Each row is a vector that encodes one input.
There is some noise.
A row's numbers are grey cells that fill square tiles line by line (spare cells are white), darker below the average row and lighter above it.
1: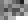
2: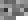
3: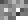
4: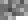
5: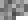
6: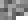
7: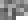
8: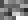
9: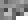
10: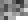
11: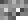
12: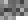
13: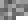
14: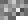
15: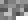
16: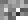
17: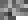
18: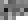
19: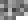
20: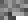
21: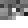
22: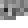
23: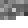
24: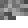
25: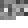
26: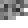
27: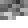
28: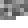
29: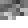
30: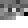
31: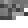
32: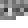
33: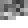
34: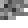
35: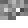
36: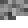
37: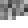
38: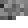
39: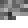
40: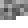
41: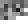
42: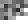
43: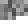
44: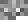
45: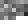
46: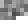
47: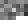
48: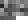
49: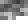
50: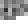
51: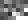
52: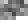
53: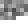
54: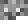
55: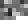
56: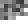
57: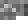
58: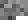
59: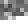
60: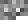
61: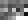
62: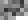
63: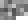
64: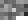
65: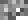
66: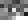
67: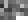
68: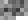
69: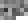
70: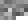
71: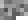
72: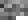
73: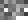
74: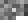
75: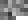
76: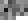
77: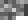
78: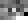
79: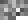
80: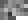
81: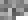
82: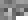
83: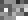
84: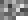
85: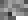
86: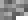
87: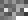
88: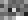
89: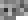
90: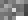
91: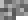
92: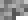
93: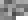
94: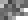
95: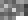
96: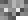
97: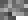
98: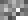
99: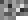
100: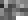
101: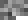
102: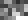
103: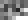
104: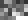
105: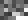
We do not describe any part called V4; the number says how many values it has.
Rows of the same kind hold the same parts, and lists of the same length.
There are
2 kinds of row.
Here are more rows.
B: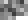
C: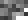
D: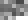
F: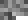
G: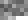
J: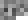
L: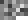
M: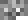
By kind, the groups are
B, D, G, J
C, F, L, M

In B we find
a point on a 5-point circle, a point on a 5-point line and a true/false value.
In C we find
a point on a 5-point line and a value of V4.
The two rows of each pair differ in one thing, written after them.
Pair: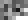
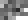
the place on the 5-point circle
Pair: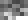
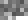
the place on the 5-point line
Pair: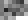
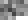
the place on the 5-point circle
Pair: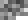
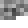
the place on the 5-point line
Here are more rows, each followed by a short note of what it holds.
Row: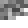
a point on a 5-point circle, a point on a 5-point line and a true/false value
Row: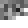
a point on a 5-point circle, a point on a 5-point line and a true/false value
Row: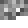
a point on a 5-point line and a value of V4
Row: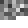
a point on a 5-point line and a value of V4
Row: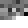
a point on a 5-point line and a value of V4
